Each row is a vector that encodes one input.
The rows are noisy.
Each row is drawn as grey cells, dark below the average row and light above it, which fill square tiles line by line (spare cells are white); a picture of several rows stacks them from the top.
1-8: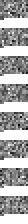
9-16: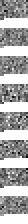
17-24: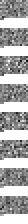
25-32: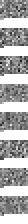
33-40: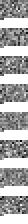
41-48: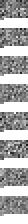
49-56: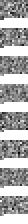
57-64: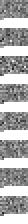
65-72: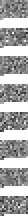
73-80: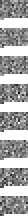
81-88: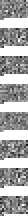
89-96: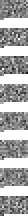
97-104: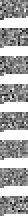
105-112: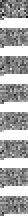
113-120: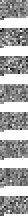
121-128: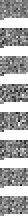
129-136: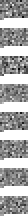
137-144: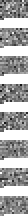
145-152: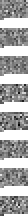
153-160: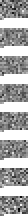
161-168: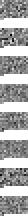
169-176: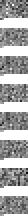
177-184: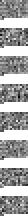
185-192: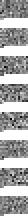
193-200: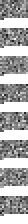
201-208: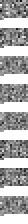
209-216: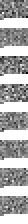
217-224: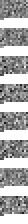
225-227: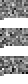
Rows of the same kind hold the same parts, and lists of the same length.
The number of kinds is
4.
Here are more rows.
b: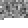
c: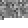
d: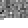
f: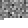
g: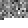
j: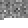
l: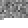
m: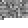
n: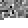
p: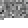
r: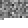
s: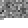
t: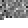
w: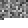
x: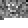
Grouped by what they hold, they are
b, d, j, l, p, s
c, f, m, r
g, t, w
n, x

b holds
a node of a 9-node tree.
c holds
three true/false values.
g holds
a node of an 8-node tree and three true/false values.
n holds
a point on a 5-point circle, one of 4 labels and a node of a 9-node tree.
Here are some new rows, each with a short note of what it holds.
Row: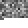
a node of an 8-node tree and three true/false values
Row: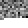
a point on a 5-point circle, one of 4 labels and a node of a 9-node tree
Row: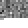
a node of a 9-node tree
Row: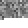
three true/false values
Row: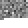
three true/false values
